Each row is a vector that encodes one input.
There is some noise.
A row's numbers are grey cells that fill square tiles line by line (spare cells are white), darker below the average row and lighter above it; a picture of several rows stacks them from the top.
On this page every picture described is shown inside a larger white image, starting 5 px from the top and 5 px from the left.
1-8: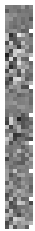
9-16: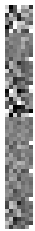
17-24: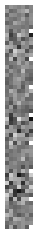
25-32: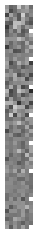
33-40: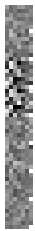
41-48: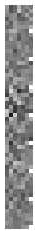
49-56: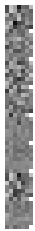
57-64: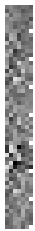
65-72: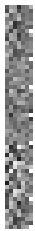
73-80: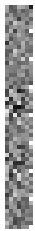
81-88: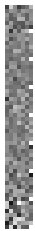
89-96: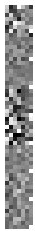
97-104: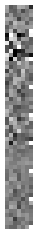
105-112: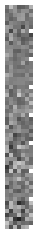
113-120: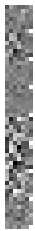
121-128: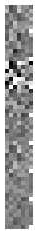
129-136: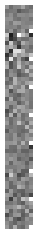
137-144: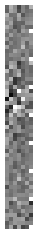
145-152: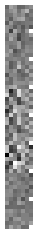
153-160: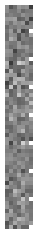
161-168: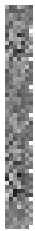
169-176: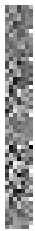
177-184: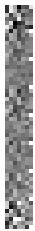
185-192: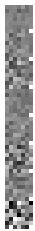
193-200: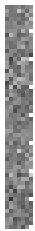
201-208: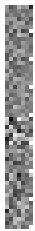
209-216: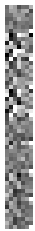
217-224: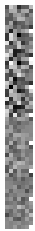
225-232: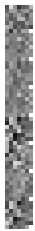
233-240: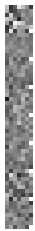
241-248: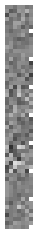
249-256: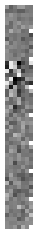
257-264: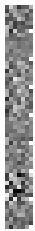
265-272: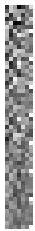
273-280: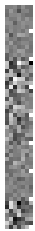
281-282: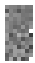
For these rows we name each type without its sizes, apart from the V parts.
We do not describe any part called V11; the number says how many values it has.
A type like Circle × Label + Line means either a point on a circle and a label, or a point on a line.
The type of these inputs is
Circle × (Circle × Line + List(V11)).
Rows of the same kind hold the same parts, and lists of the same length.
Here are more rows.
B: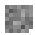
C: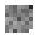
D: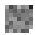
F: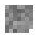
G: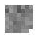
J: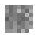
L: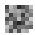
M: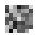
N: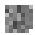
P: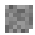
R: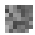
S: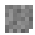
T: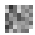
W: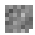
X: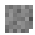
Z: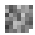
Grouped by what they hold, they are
B, M, W, Z
C, D, R
F, G, N, P, S, X
J, L, T

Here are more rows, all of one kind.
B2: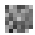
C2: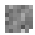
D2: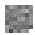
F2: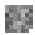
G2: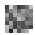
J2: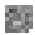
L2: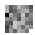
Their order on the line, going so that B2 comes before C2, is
B2, G2, C2, L2, F2, D2, J2.
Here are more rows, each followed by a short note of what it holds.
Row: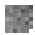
a point on a circle, together with a list of one item
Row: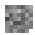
a point on a circle, together with the empty list
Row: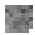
a point on a circle, together with a list of one item
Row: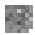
a point on a circle, together with the empty list
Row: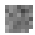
a point on a circle, together with a list of one item
